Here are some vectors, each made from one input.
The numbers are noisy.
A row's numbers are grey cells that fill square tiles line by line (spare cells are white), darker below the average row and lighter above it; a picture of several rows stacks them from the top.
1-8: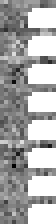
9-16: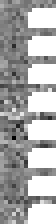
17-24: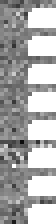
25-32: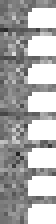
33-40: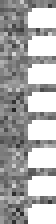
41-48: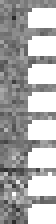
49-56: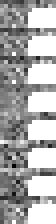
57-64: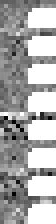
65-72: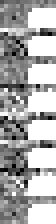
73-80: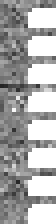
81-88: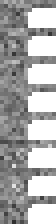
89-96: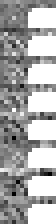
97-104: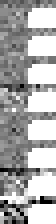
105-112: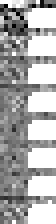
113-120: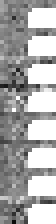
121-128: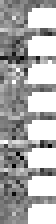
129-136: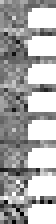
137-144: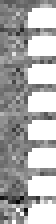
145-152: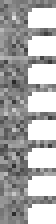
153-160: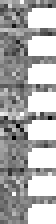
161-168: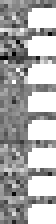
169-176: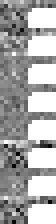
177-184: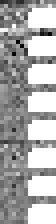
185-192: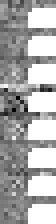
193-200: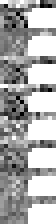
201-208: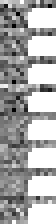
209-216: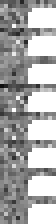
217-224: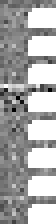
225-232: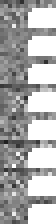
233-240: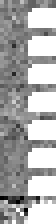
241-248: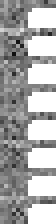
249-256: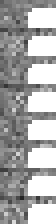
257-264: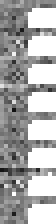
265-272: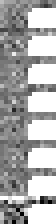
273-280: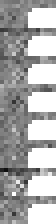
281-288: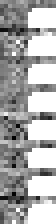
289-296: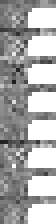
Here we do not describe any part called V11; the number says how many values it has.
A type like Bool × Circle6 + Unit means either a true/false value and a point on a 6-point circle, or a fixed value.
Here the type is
(Tree7 + Tree8) × (Tree9 + V11).
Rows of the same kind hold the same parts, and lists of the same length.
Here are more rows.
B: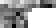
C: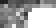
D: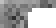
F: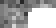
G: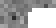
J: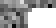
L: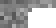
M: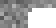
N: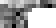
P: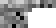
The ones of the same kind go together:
B, D, G, N
C, J
F
L, M, P

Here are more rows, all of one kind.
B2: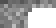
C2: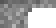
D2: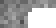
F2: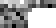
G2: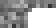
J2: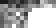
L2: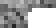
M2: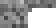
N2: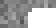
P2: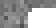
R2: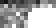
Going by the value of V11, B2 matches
C2, D2, L2 and N2.
